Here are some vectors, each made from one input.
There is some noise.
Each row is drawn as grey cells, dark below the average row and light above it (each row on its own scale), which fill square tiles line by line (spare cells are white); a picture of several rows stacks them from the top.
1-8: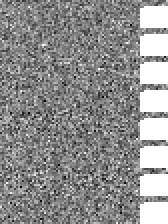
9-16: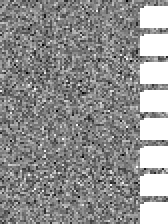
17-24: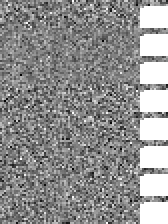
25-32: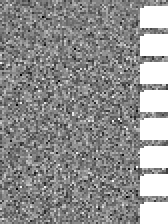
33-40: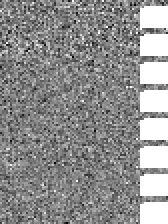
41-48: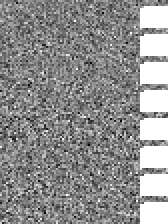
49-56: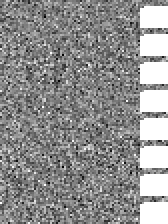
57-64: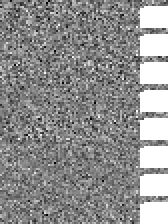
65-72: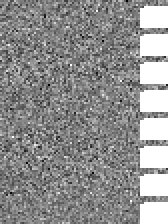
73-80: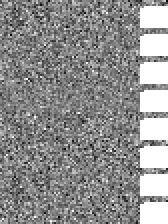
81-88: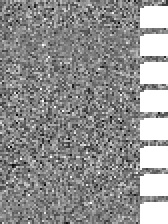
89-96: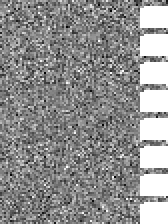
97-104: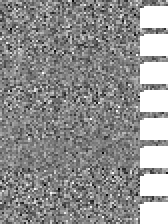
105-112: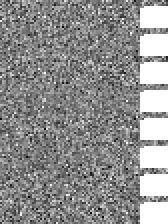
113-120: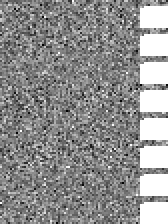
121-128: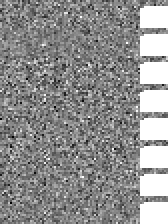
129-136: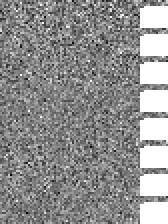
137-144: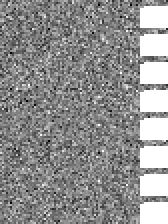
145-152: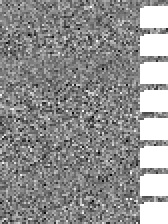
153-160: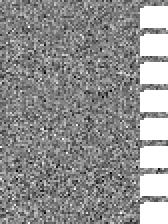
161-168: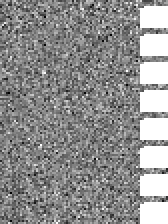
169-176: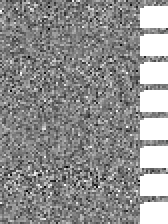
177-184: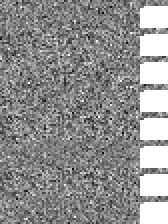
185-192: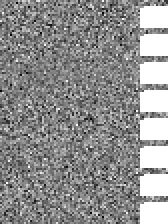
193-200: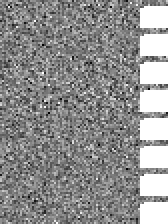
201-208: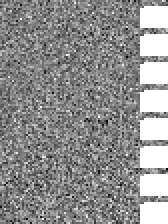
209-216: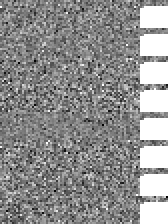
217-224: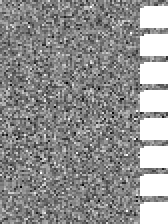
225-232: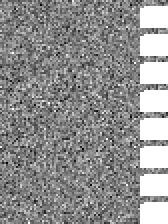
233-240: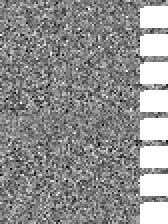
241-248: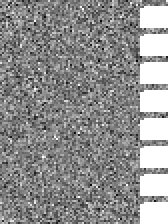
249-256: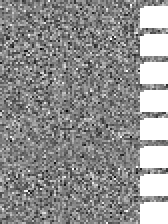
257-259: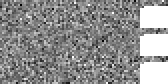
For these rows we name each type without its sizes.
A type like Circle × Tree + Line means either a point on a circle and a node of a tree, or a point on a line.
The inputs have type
Bool × Label.
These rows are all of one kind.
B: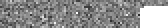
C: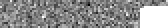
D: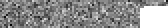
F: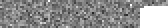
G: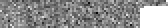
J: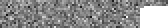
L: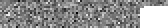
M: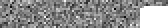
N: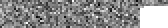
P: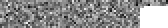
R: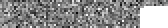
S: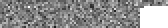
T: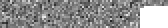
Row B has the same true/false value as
D and S.
